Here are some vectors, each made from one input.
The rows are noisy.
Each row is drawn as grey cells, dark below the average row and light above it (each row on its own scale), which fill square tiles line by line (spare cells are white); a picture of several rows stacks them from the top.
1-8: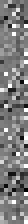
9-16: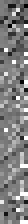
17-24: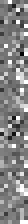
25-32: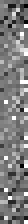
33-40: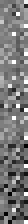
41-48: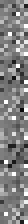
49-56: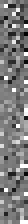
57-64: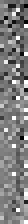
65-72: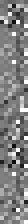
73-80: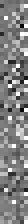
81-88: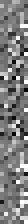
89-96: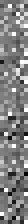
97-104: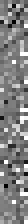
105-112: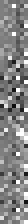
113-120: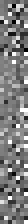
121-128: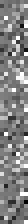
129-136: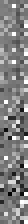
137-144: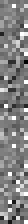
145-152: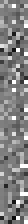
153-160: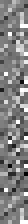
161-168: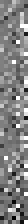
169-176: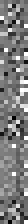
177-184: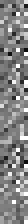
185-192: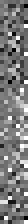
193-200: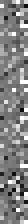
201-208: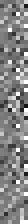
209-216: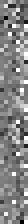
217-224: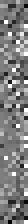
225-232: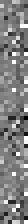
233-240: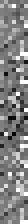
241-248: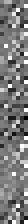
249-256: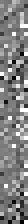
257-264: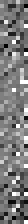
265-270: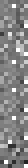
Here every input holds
either a point on a 19-point line, or three true/false values.
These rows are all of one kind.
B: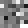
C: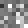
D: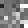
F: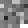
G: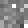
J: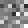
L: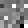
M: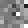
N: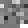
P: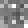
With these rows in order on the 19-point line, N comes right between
B and F.
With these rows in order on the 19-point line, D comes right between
C and L.
